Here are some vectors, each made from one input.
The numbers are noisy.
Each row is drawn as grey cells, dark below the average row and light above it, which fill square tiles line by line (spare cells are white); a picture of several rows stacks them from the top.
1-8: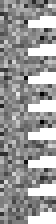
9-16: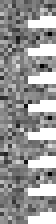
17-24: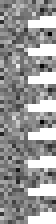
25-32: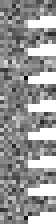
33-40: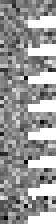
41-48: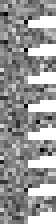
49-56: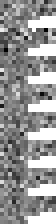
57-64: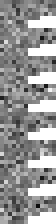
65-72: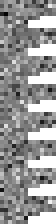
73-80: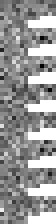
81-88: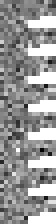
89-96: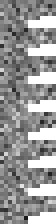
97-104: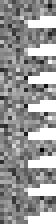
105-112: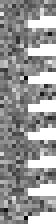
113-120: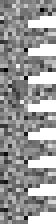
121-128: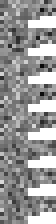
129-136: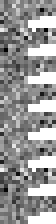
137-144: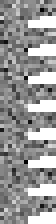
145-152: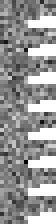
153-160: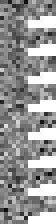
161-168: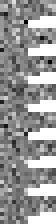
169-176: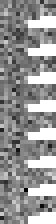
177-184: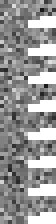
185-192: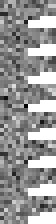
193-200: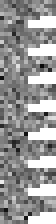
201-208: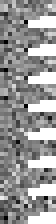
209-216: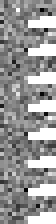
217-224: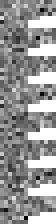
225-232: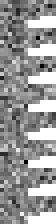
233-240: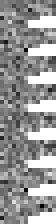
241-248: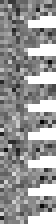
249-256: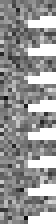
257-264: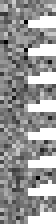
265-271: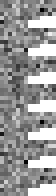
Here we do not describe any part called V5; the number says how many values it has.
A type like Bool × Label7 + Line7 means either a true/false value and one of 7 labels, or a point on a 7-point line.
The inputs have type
Label10 × Line8 × V5 + List2(Line6).
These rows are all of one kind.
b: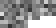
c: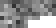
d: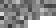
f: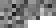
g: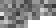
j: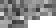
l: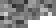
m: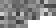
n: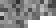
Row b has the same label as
c, g and j.
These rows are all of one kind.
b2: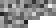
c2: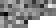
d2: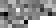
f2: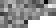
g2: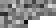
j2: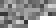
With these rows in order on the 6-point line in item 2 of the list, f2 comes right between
b2 and j2.
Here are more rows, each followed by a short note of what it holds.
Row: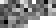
the empty list
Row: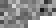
a list of one item
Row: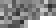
one of 10 labels, a point on an 8-point line and a value of V5
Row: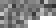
one of 10 labels, a point on an 8-point line and a value of V5
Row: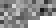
a list of one item
